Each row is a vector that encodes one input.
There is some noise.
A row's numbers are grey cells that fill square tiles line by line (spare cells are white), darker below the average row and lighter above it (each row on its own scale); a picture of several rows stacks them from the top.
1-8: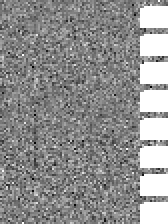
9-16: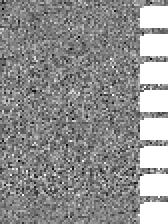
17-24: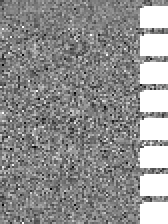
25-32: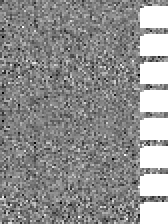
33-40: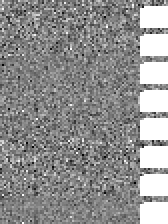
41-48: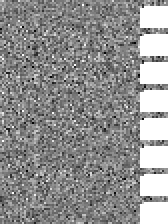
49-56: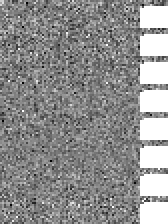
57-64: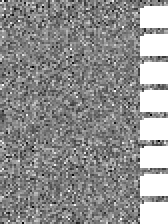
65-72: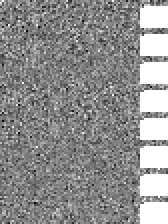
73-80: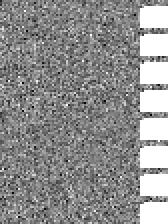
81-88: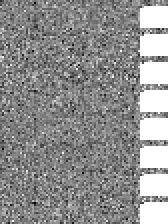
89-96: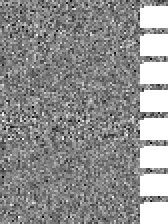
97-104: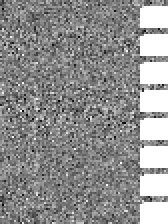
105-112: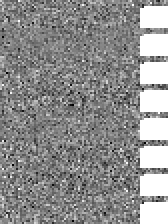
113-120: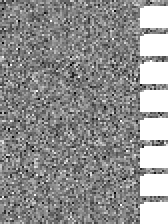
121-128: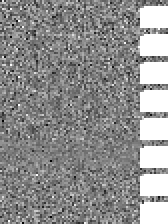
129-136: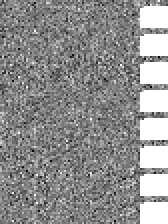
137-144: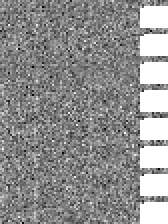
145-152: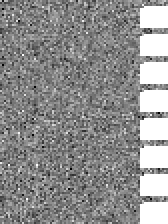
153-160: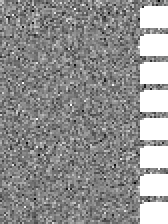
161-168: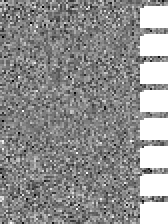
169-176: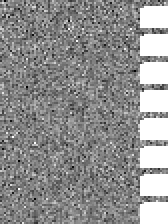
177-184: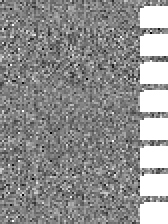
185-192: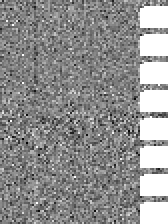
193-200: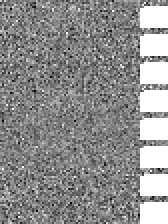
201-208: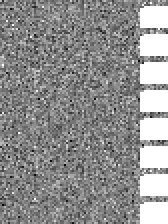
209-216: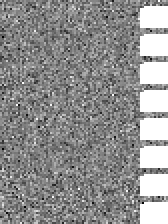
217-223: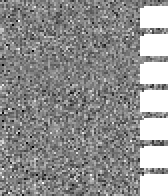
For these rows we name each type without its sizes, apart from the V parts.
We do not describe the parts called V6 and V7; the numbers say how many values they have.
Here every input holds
a value of V7, together with either four true/false values, or a list of items, each a label and a value of V6.
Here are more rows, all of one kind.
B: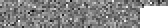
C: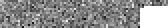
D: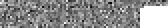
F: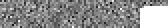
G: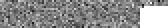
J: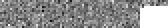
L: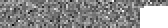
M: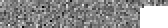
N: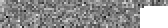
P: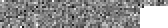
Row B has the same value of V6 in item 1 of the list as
G, L and N.
